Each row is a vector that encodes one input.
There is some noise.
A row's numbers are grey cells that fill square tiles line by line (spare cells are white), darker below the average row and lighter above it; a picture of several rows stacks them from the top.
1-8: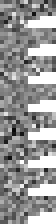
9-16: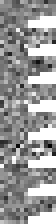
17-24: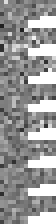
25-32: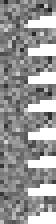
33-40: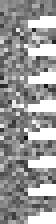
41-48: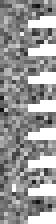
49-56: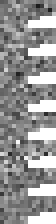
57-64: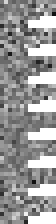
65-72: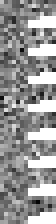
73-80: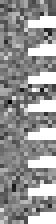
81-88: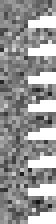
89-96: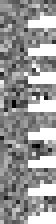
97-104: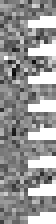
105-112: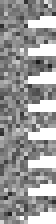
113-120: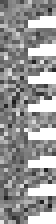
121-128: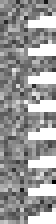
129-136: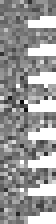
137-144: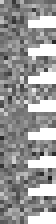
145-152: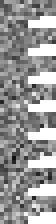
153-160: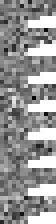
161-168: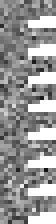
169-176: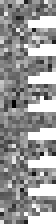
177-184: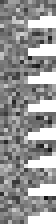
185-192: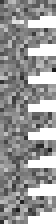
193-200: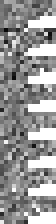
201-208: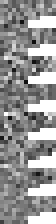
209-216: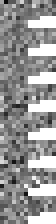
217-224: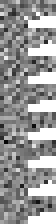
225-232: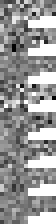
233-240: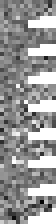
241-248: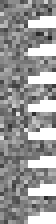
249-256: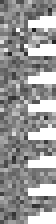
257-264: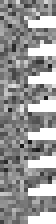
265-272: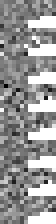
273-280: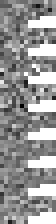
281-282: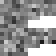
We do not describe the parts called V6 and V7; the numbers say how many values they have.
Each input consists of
either a point on a 5-point line, or a point on a 9-point line and a value of V7, or a true/false value and a value of V6.
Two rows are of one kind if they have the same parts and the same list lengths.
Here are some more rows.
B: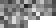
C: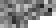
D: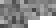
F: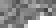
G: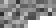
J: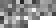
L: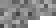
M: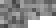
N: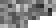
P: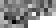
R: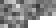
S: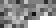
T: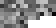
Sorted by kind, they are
B, J
C, N, P, R
D, F, G, L, M, S, T

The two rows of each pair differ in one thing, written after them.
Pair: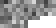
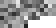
the true/false value
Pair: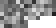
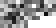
the value of V6
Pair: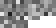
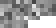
the value of V6
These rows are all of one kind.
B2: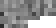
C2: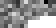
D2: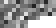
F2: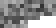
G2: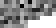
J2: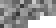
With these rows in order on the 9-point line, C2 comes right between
D2 and G2.
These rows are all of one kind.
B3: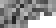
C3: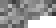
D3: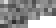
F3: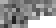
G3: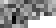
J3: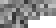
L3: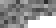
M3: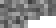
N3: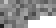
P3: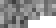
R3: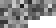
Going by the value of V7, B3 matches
F3, G3, J3 and P3.
